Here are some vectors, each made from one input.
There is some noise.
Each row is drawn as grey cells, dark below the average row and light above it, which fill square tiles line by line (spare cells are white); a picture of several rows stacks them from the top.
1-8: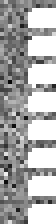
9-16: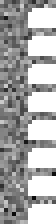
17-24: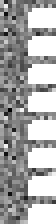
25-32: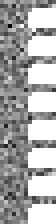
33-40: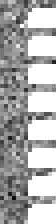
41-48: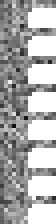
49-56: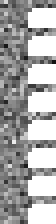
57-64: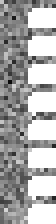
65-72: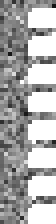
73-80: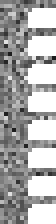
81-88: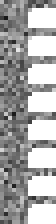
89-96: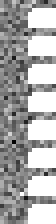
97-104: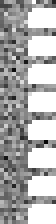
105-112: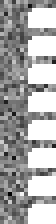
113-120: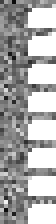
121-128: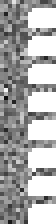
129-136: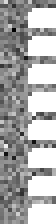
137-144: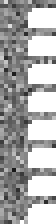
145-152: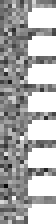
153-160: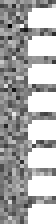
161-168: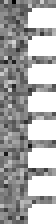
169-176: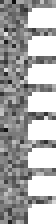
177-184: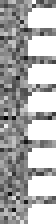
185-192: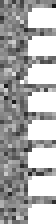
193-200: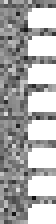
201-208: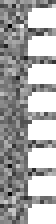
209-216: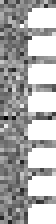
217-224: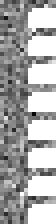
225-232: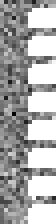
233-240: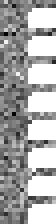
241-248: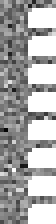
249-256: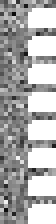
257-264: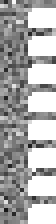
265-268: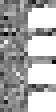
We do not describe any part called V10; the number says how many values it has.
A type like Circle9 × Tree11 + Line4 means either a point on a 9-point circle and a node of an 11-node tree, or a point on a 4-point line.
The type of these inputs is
List3(Line12) × V10.
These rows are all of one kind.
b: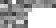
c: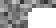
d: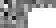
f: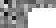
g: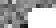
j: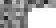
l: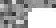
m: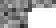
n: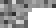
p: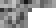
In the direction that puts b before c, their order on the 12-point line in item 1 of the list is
j, p, m, g, f, d, b, c, l, n.
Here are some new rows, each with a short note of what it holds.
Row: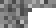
a value of V10, together with a list of one item
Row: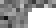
a value of V10, together with a list of two items
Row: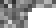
a value of V10, together with a list of two items
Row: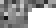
a value of V10, together with a list of three items
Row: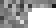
a value of V10, together with a list of three items
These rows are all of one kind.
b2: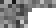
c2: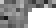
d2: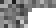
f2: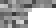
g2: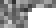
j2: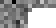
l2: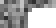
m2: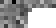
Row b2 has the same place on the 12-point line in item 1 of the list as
d2 and f2.
